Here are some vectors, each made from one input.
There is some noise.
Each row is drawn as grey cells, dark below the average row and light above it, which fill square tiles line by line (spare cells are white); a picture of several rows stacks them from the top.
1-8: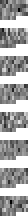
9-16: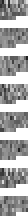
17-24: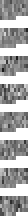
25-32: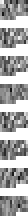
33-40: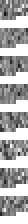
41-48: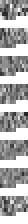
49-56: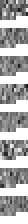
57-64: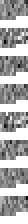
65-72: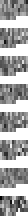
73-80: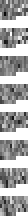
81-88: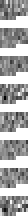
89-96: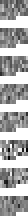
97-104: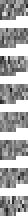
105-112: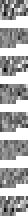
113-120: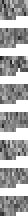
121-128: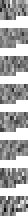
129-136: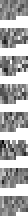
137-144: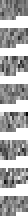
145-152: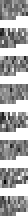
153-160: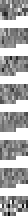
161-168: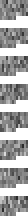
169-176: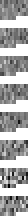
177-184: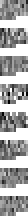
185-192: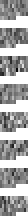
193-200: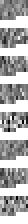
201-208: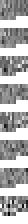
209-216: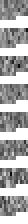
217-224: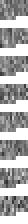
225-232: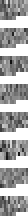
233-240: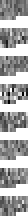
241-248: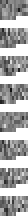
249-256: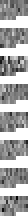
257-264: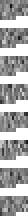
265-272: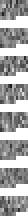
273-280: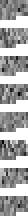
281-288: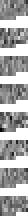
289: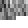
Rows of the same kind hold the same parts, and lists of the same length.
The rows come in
3 kinds.
